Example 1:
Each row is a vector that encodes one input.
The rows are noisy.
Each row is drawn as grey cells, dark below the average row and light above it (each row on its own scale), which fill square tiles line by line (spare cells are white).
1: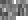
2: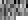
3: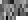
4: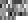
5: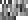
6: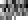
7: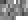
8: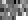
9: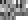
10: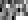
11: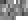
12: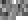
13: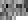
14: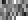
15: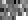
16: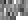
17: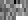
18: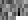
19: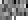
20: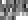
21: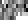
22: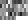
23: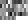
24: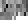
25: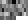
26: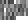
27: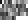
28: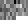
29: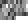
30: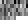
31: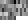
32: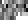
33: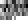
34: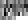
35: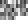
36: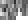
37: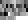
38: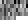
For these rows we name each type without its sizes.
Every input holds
a point on a circle, together with either a fixed value, or three true/false values.
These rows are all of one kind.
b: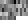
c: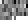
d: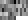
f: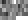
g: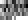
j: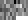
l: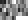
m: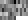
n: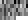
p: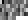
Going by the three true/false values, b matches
d and m.
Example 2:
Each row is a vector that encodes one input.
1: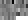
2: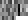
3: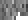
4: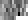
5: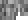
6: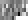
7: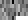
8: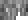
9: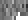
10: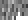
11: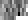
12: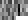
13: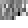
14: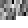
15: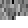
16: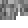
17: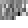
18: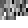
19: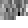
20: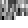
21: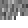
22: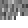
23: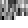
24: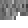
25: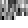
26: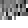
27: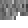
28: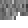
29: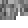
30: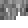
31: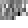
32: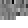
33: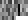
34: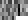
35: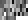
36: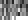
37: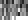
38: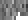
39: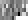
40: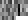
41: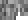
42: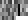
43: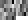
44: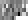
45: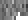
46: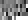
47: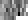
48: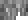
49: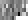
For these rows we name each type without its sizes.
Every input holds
either a point on a circle, or three true/false values.
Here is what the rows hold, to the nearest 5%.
About 25% of them hold a point on a circle. The rest hold three true/false values.
